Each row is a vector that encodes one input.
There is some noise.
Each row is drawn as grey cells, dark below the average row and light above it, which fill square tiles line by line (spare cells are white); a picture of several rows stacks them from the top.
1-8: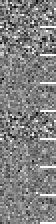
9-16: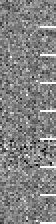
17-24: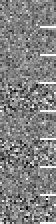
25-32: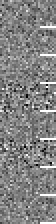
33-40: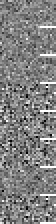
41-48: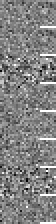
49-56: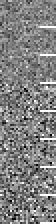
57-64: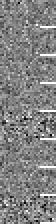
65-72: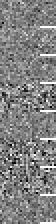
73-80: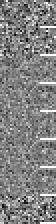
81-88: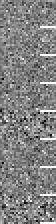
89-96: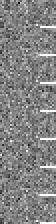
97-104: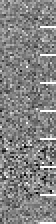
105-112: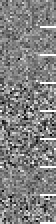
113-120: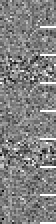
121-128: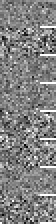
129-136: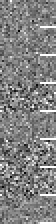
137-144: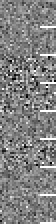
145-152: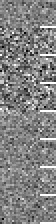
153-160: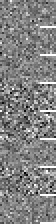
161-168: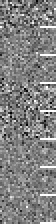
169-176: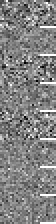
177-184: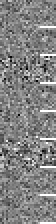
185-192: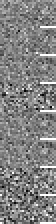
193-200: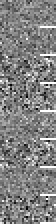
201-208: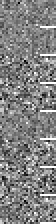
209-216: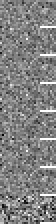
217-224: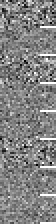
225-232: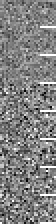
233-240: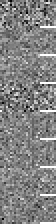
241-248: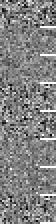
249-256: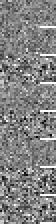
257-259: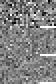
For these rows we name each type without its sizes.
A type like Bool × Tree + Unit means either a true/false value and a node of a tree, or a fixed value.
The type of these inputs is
Circle + Label × Tree + Unit.
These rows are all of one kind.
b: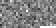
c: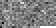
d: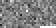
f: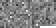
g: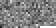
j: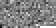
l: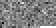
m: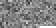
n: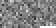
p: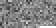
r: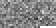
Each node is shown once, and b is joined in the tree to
f.
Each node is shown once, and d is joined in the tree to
f.
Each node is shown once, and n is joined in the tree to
c, g and m.
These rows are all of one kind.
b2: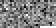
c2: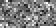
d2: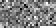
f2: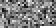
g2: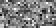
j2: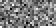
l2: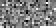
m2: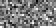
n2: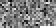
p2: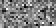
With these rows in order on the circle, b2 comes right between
n2 and p2.
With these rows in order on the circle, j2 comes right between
d2 and m2.
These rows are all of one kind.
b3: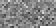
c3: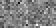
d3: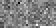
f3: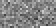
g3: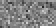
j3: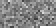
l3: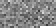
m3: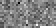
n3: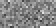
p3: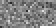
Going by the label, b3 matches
f3, j3, l3 and n3.
